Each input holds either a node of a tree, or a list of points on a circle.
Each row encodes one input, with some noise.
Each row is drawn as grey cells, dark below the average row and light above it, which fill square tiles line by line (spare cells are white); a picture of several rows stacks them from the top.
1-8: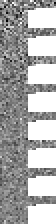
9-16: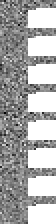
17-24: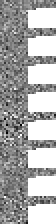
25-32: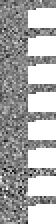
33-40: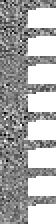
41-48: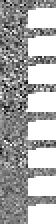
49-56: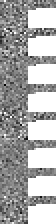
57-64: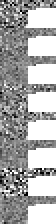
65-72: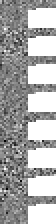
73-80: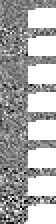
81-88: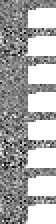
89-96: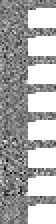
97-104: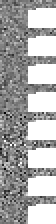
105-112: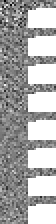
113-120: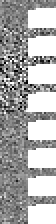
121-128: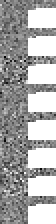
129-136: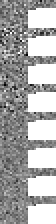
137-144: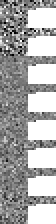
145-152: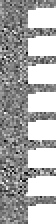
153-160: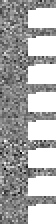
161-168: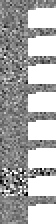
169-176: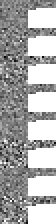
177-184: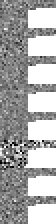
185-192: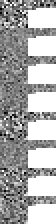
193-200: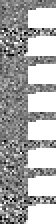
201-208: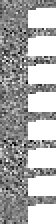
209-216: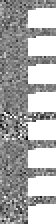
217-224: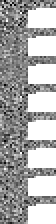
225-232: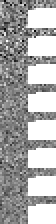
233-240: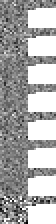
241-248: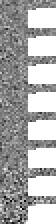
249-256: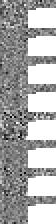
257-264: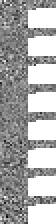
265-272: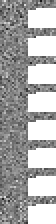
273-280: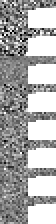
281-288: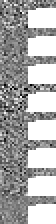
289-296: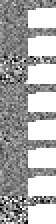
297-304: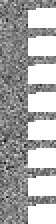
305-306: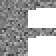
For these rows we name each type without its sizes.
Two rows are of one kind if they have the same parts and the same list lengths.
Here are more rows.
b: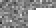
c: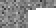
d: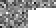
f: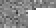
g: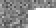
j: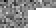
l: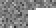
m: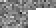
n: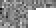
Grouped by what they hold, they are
b
c, j, m
d
f, n
g, l

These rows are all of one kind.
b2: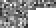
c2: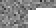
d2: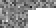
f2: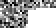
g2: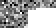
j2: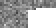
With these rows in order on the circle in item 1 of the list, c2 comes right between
b2 and d2.
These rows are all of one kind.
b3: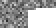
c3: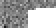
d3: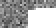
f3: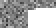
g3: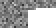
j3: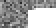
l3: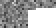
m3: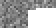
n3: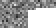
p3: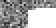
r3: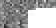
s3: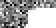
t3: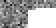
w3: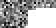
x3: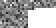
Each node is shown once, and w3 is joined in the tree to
l3 and m3.
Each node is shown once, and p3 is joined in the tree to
b3, j3, m3 and t3.
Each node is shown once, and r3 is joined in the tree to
s3.
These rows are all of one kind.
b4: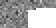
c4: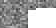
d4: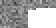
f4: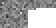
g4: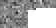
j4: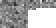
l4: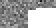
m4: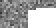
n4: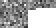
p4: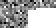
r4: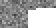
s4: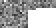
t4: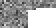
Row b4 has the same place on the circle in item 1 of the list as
g4, p4 and t4.
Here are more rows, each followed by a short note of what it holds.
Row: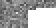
a list of one item
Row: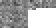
a list of three items
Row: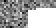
a list of one item
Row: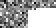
the empty list
